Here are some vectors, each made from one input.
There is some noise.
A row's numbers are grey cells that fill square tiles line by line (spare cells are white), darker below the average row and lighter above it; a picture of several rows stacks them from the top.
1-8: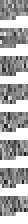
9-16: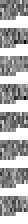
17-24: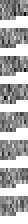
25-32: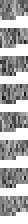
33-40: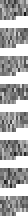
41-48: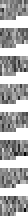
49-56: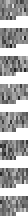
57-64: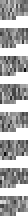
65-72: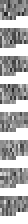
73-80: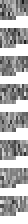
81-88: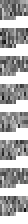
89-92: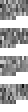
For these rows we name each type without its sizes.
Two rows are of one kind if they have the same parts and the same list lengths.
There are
4 kinds of row.
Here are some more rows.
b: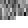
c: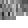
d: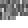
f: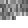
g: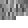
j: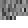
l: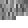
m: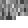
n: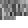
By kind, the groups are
b, n
c, f, g, l
d
j, m

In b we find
a label.
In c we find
a point on a line and a node of a tree.
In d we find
a point on a line.
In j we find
a label and a node of a tree.
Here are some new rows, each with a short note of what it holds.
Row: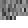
a label and a node of a tree
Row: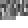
a point on a line
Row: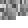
a label and a node of a tree
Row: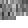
a point on a line and a node of a tree
